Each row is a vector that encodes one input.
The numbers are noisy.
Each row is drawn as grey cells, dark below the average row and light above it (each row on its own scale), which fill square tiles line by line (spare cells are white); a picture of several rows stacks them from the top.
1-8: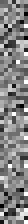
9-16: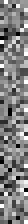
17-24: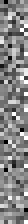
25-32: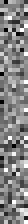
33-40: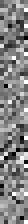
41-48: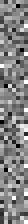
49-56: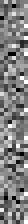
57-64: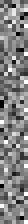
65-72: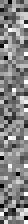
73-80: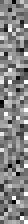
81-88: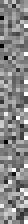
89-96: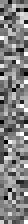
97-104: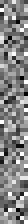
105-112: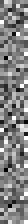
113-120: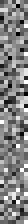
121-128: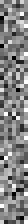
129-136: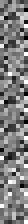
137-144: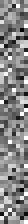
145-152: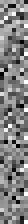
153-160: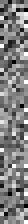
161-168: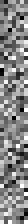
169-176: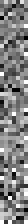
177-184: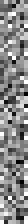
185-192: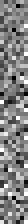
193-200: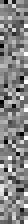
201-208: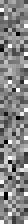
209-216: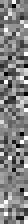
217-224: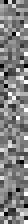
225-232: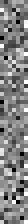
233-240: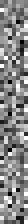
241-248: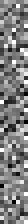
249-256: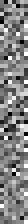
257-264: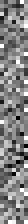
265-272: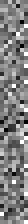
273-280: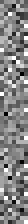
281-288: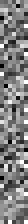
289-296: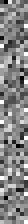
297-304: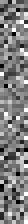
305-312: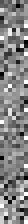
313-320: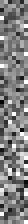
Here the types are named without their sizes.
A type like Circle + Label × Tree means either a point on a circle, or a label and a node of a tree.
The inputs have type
(Bool × Bool × Bool + Unit) × (Circle + Unit) + Line.
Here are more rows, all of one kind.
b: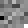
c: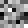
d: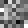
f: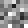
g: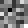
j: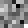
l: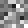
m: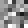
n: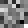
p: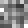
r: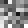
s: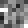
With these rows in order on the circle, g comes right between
f and r.
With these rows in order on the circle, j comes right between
m and p.
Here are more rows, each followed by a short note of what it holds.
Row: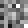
a point on a circle
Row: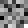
a point on a circle and three true/false values
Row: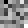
three true/false values
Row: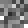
a point on a line
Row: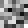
a point on a circle
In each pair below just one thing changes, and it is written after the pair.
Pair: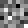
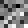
one of the three true/false values
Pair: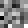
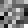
the place on the circle
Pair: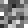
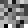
the place on the circle
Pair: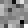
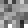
one of the three true/false values
